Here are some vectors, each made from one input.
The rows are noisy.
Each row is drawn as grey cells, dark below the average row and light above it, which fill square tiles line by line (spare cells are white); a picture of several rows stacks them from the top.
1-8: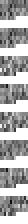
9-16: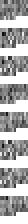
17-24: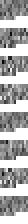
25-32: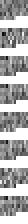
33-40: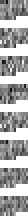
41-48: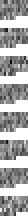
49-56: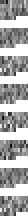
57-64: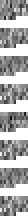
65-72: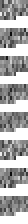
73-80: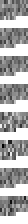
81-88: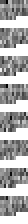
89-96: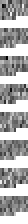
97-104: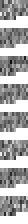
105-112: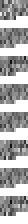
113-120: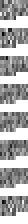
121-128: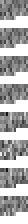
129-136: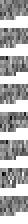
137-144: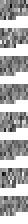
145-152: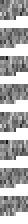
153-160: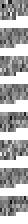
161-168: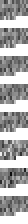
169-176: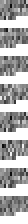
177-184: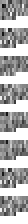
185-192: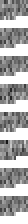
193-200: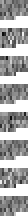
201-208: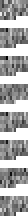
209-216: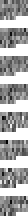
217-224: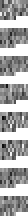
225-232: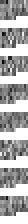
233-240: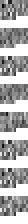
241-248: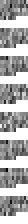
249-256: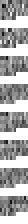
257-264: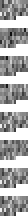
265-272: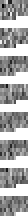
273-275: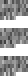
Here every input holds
a point on a 14-point line.
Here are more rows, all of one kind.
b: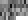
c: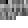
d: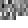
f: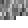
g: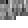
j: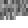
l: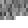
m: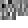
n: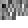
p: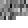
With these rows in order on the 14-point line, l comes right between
b and j.
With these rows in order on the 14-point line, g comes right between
c and f.
